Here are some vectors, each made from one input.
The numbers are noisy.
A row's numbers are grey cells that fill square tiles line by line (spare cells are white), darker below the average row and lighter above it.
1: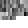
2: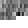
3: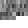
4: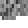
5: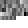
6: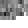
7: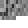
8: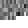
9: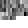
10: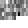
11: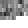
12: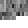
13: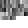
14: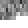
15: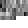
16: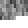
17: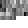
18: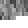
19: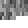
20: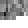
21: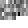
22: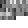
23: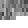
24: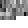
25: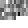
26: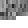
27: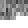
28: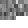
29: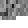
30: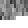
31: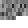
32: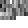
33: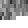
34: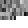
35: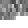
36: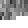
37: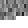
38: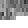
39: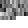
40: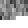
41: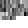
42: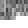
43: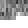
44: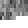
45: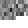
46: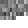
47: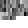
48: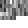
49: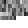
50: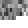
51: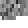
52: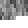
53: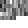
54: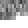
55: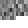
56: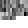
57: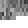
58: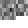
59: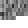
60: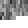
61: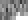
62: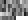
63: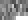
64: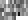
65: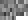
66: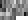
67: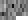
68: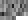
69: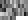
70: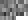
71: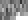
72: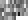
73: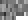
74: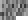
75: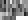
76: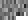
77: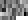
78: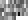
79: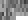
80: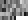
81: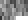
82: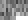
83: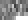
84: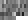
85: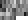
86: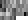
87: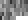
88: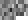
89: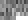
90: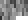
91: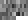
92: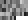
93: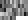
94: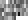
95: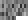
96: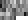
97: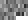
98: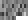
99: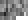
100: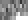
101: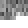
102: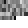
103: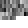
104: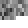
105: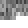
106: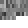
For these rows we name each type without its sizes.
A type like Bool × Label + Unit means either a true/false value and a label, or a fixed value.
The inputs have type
Bool × Line + List(Circle).
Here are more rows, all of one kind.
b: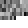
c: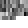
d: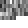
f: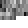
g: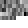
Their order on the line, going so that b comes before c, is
b, g, c, d, f.
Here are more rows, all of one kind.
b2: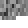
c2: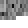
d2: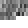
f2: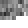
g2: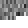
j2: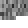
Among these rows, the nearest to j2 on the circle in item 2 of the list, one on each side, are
b2 and d2.
